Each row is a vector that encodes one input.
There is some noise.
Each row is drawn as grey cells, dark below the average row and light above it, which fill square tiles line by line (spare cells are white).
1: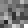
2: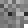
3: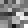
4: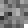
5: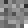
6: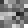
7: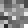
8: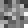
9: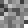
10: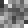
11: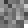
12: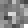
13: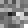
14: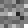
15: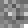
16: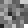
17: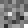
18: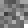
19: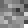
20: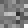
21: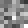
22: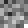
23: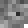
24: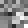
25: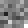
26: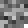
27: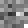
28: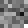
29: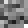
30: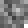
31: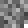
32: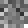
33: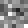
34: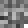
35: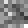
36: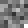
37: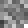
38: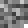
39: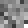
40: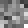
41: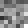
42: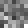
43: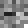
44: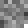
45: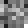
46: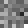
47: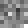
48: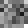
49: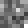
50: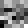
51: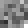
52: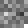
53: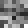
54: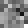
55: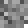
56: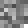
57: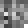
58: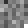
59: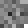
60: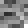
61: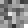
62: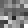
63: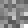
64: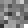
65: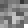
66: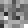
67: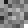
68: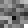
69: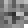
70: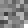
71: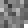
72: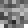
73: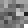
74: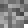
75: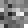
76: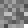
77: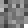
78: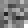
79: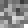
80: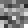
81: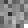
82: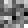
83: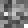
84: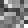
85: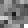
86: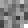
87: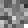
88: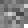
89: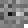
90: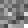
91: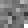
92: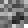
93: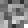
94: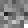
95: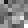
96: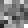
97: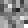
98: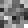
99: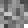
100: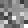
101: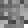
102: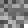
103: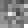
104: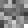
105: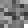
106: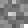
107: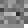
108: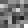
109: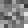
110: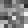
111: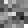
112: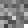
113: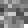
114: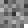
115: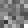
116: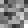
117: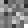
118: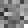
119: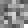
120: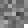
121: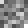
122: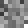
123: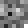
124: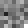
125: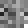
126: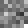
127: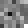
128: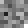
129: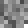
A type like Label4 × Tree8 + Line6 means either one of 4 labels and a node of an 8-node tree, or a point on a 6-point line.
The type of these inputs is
Bool × Label5 × Label5 × Label5.
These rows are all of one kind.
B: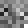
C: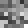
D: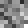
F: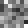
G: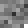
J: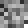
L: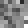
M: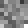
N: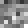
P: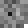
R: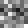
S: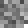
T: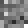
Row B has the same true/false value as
G and P.
